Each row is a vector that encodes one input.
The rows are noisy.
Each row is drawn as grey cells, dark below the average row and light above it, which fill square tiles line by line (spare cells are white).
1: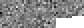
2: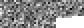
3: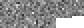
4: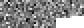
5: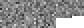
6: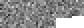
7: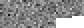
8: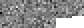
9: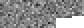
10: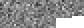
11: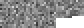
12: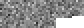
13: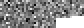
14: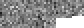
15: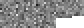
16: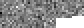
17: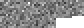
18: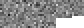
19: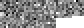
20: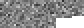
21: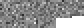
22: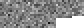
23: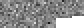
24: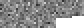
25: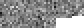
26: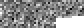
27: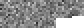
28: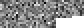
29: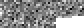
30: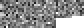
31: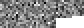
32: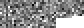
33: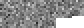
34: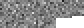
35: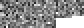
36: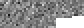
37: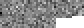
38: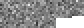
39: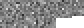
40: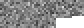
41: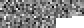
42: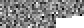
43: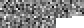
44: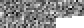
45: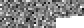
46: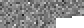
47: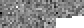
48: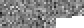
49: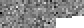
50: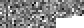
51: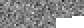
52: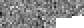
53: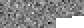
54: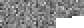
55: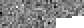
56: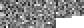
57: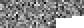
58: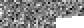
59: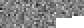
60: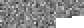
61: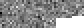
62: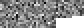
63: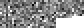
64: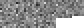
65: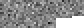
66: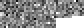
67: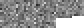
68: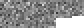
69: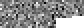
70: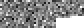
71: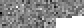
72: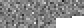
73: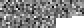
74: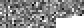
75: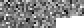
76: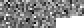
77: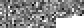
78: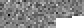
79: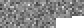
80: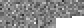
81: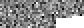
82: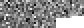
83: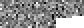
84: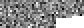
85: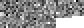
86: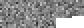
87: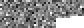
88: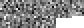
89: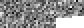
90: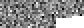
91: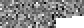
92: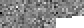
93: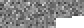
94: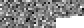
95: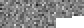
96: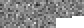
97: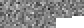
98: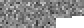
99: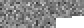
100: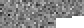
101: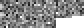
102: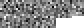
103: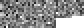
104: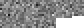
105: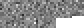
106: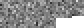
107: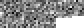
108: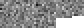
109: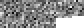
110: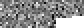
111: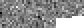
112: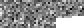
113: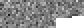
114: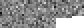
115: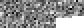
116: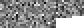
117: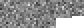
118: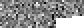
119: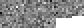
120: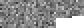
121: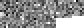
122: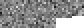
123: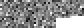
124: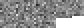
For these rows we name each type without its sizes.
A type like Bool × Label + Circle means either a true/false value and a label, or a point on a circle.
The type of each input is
Circle × (Tree + Unit) + Line.
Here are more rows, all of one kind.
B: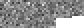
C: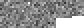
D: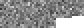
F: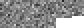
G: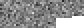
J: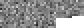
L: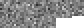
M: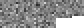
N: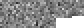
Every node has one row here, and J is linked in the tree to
D and M.
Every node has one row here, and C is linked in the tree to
F.
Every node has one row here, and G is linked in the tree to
D, L and N.
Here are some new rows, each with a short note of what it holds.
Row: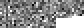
a point on a line
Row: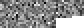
a point on a line
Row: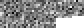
a point on a line
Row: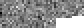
a point on a circle
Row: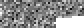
a point on a line
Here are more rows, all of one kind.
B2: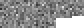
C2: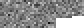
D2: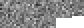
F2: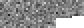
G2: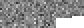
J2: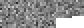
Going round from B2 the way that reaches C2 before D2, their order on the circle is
B2, J2, G2, F2, C2, D2.
